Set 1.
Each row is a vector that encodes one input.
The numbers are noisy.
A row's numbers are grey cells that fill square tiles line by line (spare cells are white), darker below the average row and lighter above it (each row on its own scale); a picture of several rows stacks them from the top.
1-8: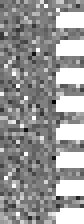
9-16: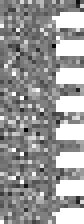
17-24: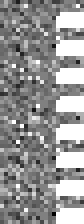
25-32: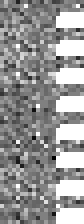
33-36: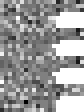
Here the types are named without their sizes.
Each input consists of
a label.
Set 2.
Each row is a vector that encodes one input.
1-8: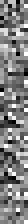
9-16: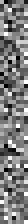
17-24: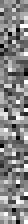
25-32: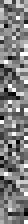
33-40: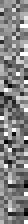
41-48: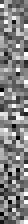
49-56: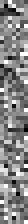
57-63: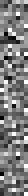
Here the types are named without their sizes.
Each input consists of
a label.
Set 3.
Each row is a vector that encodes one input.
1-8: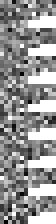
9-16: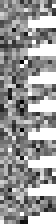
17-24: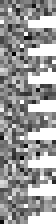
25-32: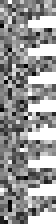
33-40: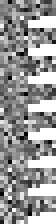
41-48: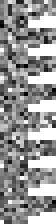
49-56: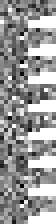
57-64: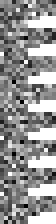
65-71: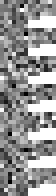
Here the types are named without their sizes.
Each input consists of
a label.
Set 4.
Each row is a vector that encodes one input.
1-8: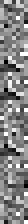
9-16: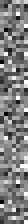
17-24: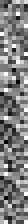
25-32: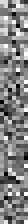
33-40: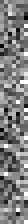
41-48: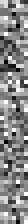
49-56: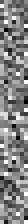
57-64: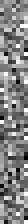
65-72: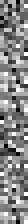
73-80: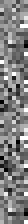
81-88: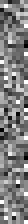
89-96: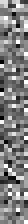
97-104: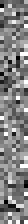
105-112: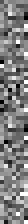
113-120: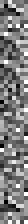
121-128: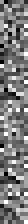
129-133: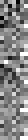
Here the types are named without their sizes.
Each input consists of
a label.
